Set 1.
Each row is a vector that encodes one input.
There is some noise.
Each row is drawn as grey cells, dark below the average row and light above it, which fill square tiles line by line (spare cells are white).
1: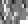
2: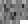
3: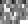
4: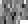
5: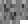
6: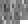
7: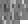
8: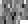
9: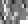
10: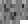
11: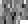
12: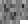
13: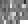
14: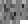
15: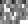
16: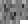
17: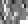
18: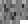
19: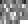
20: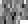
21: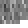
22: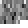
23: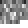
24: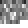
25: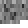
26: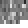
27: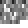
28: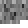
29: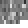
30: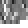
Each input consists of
a point on a 7-point line.
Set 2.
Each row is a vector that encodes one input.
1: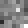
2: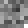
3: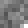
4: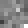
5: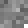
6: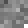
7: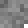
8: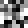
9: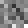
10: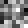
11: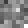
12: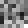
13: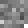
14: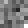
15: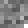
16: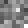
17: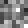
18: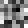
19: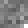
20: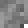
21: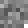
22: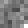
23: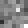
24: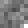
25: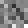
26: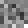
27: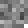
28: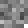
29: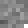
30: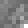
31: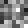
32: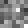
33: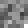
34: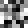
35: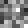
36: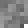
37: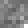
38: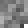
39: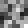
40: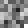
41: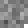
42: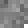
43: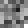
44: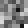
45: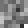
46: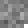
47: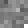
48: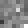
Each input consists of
either a point on a 6-point circle, or a fixed value.
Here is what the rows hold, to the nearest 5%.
About 90% of them hold a point on a 6-point circle. The rest hold a fixed value.
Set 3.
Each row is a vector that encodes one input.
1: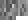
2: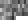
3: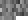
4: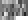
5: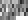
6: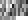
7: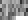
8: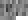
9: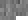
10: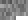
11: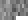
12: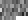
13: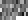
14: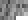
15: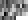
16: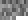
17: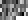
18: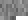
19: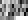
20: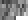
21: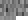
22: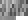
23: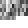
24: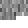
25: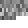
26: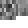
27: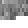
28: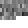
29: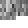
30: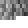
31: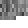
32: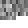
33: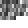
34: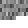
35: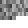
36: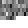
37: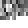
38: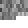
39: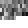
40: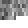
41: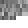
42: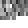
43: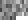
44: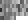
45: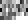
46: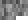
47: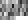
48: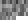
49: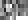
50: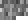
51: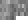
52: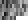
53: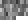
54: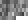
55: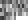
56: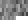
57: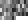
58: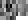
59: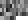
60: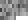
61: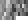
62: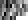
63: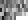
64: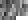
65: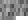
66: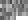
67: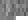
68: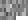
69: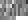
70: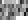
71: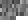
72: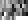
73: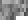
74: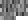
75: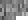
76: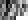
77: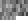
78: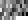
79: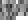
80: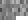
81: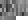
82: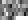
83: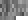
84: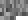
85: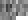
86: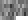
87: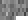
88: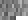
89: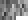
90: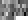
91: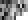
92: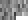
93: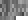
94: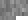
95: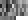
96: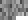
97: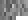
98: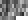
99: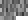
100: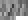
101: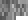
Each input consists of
a point on a 20-point circle.
